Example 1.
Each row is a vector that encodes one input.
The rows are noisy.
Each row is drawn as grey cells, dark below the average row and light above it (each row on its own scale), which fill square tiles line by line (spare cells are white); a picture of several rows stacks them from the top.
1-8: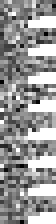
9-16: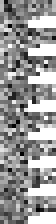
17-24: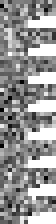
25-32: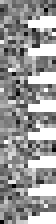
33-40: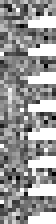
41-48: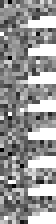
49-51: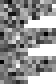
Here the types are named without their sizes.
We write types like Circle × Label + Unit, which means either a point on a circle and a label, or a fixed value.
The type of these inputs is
Bool × Bool × Bool × Bool.
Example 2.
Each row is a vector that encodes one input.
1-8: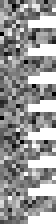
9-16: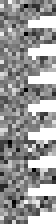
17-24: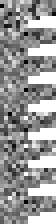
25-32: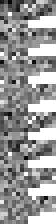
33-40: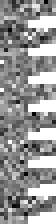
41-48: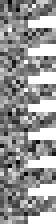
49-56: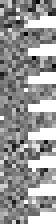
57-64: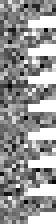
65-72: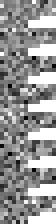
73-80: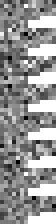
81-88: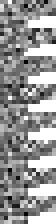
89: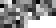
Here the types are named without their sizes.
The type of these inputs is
Bool × Bool × Bool + Unit.
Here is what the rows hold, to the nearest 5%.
About 5% of them hold a fixed value. The rest hold three true/false values.
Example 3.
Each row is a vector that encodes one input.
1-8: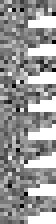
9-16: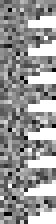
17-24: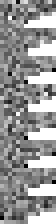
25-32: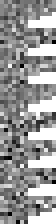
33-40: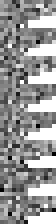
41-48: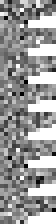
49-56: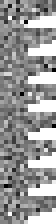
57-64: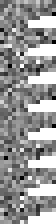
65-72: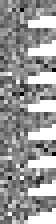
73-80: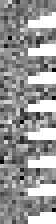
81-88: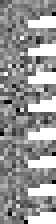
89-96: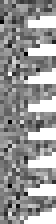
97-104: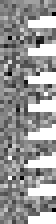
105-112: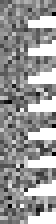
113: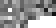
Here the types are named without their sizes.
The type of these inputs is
Bool × Bool × Bool + Unit.
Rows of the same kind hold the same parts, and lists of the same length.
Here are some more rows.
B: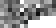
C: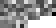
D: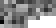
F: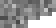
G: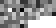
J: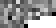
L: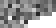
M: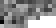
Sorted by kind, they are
B, C, F, G, J, L
D, M

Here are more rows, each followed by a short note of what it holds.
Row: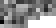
a fixed value
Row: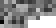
a fixed value
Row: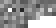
three true/false values
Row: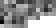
a fixed value
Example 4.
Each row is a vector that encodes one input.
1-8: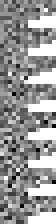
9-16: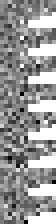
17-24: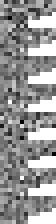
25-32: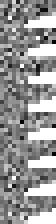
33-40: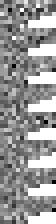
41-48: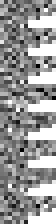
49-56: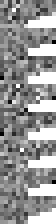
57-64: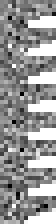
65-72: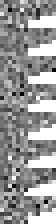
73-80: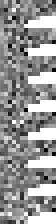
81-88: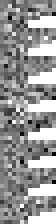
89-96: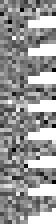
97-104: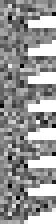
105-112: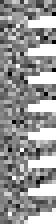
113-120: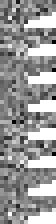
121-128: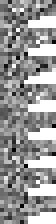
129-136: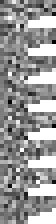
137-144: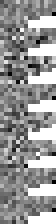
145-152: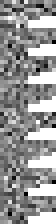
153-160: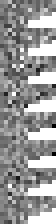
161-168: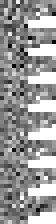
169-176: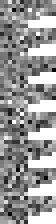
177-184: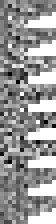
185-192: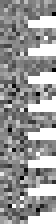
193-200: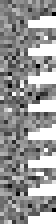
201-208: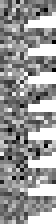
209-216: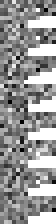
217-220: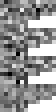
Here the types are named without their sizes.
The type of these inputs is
Bool × Bool × Bool × Bool + Unit.
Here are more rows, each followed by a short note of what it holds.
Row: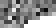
four true/false values
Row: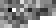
four true/false values
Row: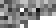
four true/false values
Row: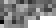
a fixed value
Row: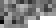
a fixed value
